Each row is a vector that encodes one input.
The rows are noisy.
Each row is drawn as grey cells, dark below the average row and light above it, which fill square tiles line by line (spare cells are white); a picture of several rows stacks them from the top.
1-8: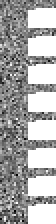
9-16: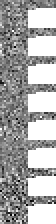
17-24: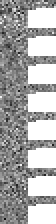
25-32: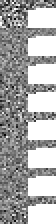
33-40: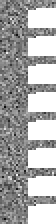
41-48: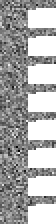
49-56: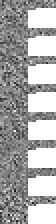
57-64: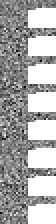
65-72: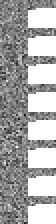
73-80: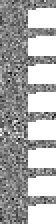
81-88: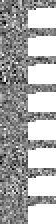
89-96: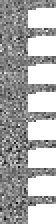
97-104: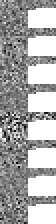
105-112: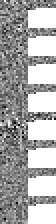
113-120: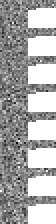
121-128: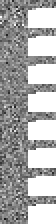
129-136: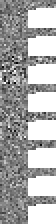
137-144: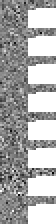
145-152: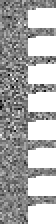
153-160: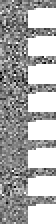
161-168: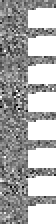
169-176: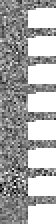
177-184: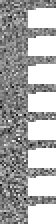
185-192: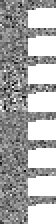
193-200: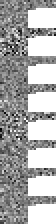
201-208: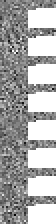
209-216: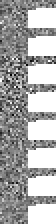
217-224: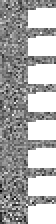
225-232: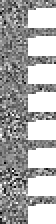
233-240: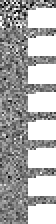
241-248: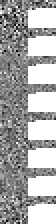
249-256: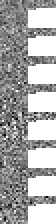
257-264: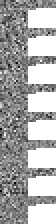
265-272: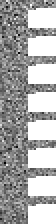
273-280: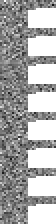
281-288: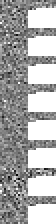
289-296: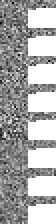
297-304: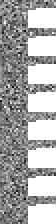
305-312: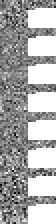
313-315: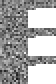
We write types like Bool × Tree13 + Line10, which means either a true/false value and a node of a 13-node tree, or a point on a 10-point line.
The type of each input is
Bool × Bool × Bool + Circle8 + Circle18 + Unit.
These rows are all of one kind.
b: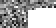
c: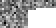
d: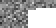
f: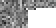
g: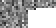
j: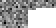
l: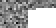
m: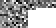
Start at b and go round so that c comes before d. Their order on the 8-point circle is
b, c, d, l, m, f, g, j.
